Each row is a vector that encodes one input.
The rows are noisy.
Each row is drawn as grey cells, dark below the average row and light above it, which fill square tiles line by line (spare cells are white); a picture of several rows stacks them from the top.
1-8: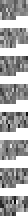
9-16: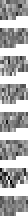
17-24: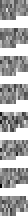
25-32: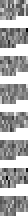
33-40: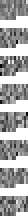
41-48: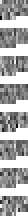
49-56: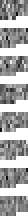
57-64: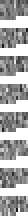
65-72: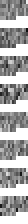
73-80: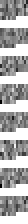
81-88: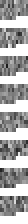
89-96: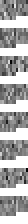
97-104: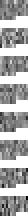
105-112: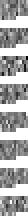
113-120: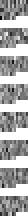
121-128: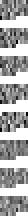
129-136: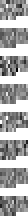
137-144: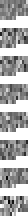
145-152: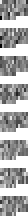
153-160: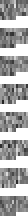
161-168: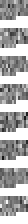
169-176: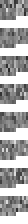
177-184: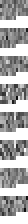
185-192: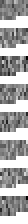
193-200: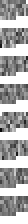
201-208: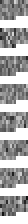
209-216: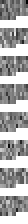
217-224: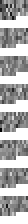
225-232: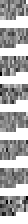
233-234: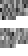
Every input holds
a point on a 7-point line, together with either a point on a 6-point circle, or one of 6 labels.
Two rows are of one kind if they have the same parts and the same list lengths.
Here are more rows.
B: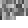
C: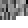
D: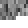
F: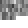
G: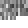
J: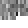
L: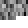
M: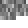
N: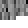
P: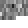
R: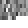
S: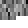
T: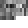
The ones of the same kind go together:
B, C, M, N, S
D, F, G, J, L, P, R, T

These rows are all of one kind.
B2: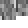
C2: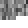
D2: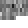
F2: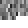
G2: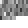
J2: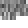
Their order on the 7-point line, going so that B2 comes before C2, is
F2, J2, D2, B2, C2, G2.
